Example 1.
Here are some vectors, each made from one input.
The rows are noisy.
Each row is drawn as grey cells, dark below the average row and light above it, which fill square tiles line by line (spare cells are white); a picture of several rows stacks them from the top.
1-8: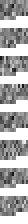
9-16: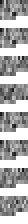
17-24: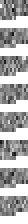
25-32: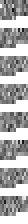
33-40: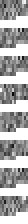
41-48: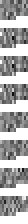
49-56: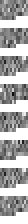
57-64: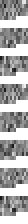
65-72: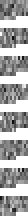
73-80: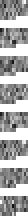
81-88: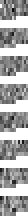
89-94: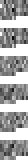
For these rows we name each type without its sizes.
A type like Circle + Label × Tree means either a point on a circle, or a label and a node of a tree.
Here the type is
Label.
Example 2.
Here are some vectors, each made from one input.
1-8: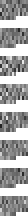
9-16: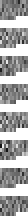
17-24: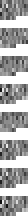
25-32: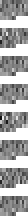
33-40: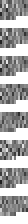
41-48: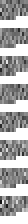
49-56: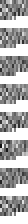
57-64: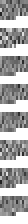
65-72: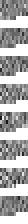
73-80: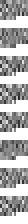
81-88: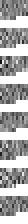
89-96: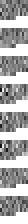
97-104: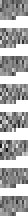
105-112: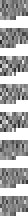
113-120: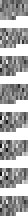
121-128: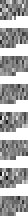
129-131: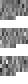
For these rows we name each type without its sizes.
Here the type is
Line.
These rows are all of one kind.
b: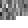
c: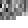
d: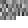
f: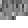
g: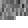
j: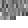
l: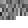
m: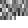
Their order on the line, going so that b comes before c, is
m, d, j, f, g, l, b, c.
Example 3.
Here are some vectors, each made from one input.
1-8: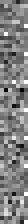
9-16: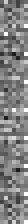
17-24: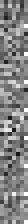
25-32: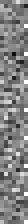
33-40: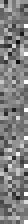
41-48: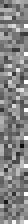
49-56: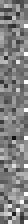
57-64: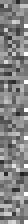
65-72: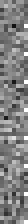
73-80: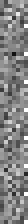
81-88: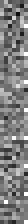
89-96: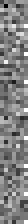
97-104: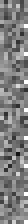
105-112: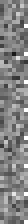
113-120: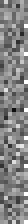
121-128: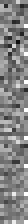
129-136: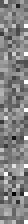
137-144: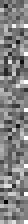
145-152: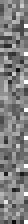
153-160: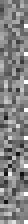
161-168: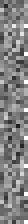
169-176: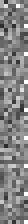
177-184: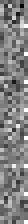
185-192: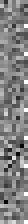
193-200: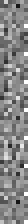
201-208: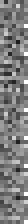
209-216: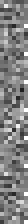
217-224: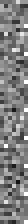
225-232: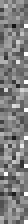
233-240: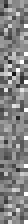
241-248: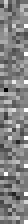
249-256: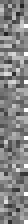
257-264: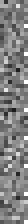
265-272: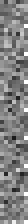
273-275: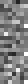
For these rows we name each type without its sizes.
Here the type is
Bool × Bool × Bool × Bool.
